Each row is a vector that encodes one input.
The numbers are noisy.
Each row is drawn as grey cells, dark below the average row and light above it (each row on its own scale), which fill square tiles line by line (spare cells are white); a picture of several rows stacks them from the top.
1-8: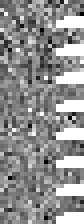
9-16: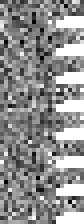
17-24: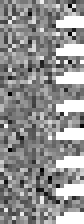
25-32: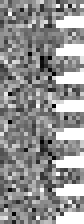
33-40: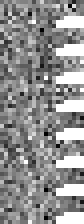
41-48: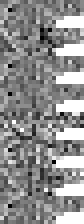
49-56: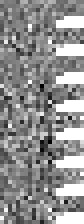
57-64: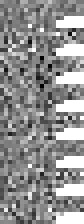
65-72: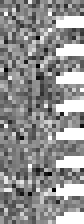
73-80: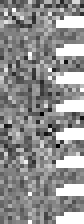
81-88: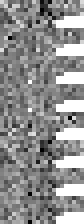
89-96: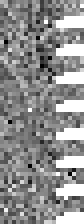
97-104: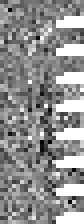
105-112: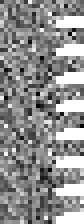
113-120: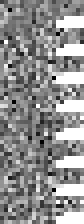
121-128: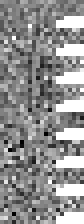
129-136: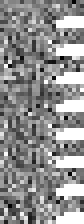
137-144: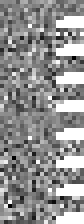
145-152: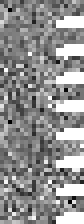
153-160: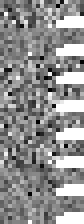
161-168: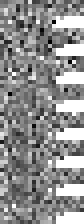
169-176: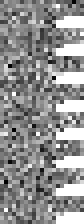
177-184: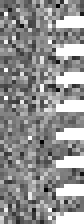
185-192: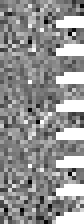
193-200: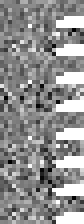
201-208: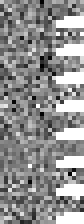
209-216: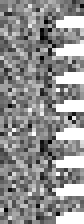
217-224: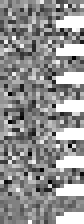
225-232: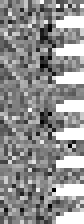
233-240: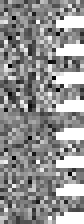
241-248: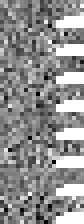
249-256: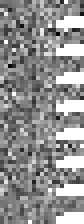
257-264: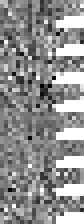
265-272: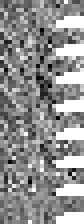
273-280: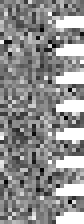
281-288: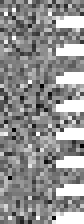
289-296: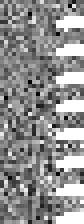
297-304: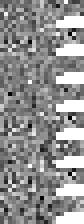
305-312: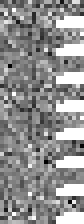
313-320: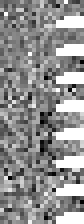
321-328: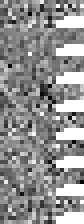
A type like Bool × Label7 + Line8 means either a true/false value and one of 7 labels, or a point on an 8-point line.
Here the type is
Bool × Bool × Bool × Bool + Line8 + List2(Circle6).
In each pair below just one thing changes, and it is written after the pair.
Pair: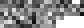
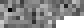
the place on the 6-point circle in item 1 of the list
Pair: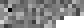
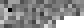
the place on the 6-point circle in item 2 of the list
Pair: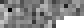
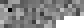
the place on the 6-point circle in item 1 of the list
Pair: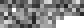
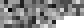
the place on the 6-point circle in item 1 of the list
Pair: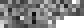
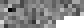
the place on the 6-point circle in item 1 of the list
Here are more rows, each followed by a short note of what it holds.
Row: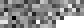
the empty list
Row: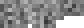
four true/false values
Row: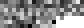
a list of two items
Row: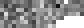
a point on an 8-point line
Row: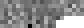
four true/false values
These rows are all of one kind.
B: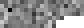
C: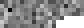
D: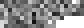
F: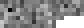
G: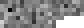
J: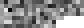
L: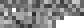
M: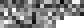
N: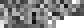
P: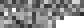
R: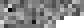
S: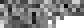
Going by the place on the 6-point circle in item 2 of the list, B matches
C, L and P.
